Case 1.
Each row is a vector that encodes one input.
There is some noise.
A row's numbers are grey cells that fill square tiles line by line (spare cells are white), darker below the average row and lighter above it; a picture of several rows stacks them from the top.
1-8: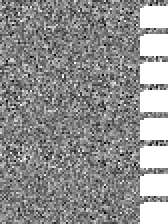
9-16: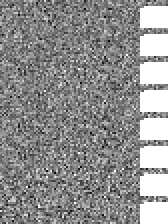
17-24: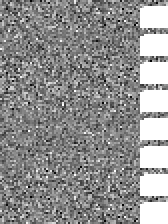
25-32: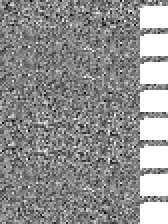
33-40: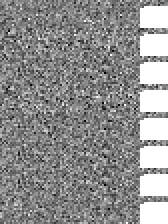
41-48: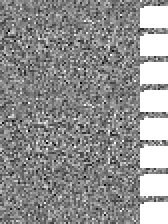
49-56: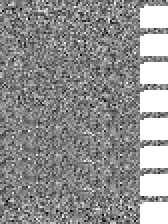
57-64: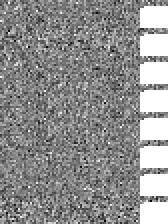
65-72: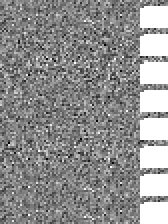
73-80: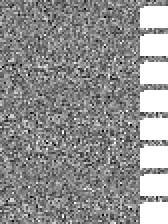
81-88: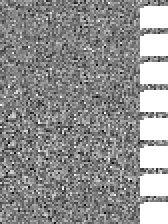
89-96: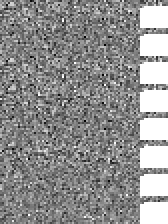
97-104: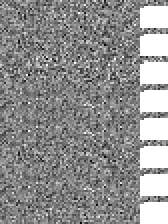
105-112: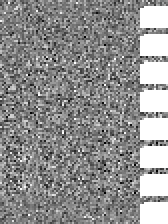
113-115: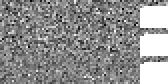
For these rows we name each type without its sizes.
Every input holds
either a point on a line, or three true/false values.
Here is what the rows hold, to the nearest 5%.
About 40% of them hold a point on a line. The rest hold three true/false values.
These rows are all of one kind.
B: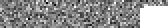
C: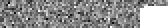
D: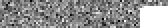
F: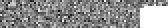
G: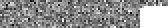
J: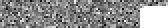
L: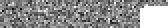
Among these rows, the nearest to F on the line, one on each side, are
C and G.
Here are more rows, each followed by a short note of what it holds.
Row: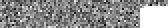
a point on a line
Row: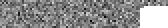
three true/false values
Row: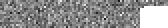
three true/false values
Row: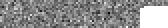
three true/false values
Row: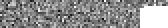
a point on a line
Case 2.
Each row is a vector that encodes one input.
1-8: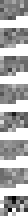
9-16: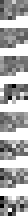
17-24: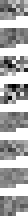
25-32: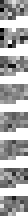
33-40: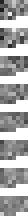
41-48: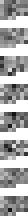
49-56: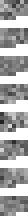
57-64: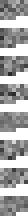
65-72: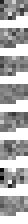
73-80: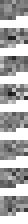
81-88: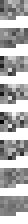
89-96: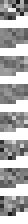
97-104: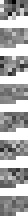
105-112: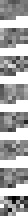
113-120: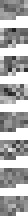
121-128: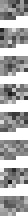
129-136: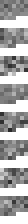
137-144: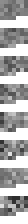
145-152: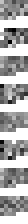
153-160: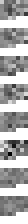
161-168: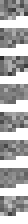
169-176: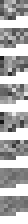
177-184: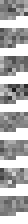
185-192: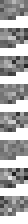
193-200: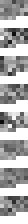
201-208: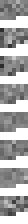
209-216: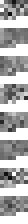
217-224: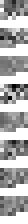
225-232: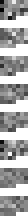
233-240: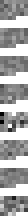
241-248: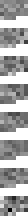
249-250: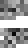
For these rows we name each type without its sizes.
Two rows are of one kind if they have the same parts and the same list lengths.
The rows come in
3 kinds.
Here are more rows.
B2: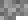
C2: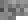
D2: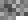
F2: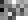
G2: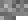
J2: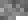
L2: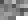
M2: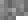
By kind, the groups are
B2, J2
C2, D2, F2, G2, M2
L2

